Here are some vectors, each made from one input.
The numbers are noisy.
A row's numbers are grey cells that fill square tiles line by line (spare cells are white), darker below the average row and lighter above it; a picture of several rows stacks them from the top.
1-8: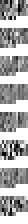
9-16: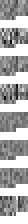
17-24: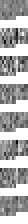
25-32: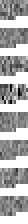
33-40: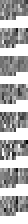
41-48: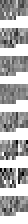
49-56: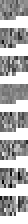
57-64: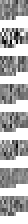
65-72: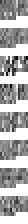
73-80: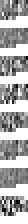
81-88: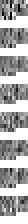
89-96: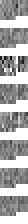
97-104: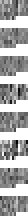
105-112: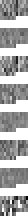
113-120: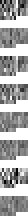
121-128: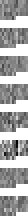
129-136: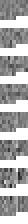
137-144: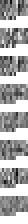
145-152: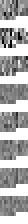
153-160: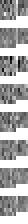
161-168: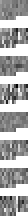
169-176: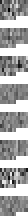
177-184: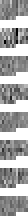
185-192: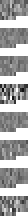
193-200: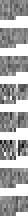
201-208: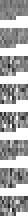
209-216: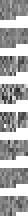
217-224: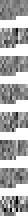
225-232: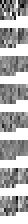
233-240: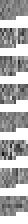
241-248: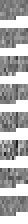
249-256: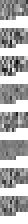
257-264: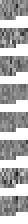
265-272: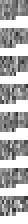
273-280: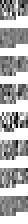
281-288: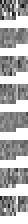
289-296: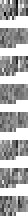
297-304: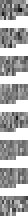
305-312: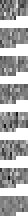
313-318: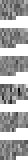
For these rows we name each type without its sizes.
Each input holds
a node of a tree, together with either a fixed value, or four true/false values.
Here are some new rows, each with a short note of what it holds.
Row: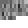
a node of a tree and four true/false values
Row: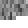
a node of a tree and four true/false values
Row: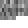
a node of a tree
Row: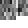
a node of a tree
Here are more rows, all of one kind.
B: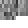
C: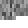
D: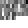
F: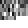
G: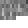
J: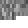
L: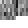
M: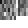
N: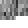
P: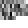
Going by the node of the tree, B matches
D and J.
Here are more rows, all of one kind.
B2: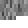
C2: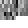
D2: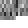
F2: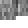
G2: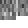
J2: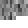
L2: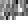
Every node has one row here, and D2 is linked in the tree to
J2.
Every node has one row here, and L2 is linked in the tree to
B2.
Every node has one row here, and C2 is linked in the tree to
F2 and G2.
